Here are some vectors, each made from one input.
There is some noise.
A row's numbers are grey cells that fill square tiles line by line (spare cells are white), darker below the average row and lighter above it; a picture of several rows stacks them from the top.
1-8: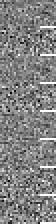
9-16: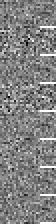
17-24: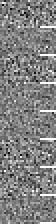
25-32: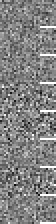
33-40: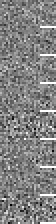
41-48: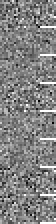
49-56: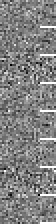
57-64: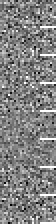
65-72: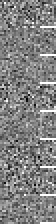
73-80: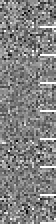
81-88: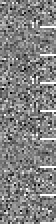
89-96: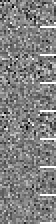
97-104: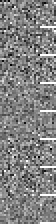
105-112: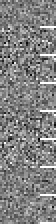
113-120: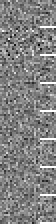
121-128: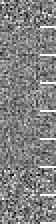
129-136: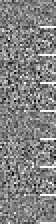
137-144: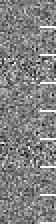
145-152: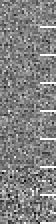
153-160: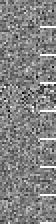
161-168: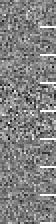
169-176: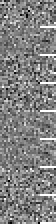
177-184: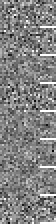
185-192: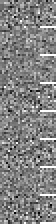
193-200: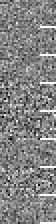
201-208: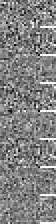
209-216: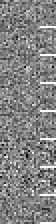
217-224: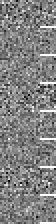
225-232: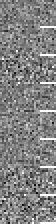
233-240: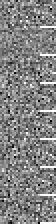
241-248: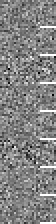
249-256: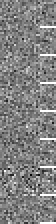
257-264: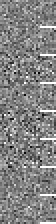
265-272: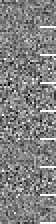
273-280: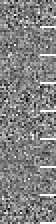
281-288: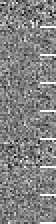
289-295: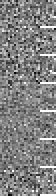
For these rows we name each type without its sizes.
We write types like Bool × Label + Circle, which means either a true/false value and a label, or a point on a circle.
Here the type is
Bool × Bool × Bool × Bool + Circle × (Circle + Unit) × Tree.
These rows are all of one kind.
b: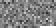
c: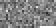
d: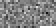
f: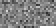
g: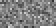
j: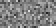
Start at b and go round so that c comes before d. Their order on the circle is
b, f, c, d, j, g.
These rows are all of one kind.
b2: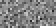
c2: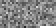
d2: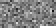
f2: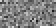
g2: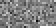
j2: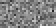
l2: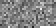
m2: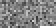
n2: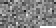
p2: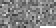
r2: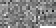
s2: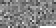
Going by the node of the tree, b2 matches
g2, p2 and r2.
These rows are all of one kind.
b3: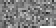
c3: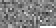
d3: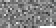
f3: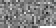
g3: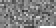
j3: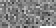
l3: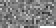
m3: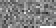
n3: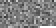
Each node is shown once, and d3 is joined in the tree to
c3 and f3.
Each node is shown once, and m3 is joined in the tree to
c3 and j3.
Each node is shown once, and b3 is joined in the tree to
n3.
